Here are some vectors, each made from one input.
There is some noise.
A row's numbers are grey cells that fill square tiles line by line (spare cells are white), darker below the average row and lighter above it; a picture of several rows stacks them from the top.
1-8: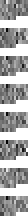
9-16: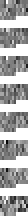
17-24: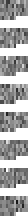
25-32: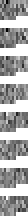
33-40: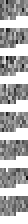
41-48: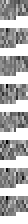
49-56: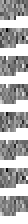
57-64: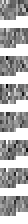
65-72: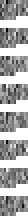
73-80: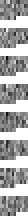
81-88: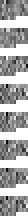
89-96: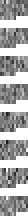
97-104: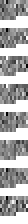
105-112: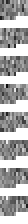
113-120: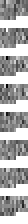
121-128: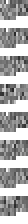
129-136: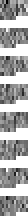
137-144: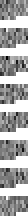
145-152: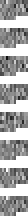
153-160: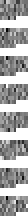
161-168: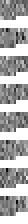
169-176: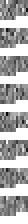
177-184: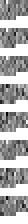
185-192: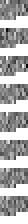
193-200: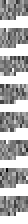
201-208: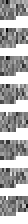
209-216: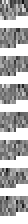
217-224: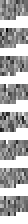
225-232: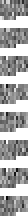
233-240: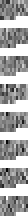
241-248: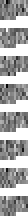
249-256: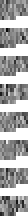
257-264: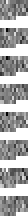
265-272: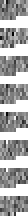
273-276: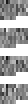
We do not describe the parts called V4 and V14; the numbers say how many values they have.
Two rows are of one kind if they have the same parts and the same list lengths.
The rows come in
2 kinds.
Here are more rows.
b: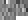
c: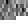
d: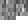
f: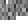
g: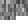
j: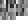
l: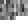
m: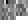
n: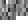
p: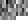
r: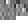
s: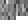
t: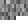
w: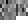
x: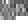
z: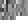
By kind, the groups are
b, d, f, g, n, r, s, t, x
c, j, l, m, p, w, z

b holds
a true/false value and a value of V14.
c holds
a point on an 11-point circle, a node of a 7-node tree and a value of V4.
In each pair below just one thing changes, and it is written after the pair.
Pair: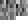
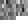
the node of the tree
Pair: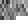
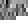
the place on the 11-point circle
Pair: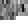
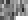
the value of V4
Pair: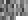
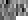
the place on the 11-point circle
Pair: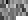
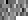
the value of V4
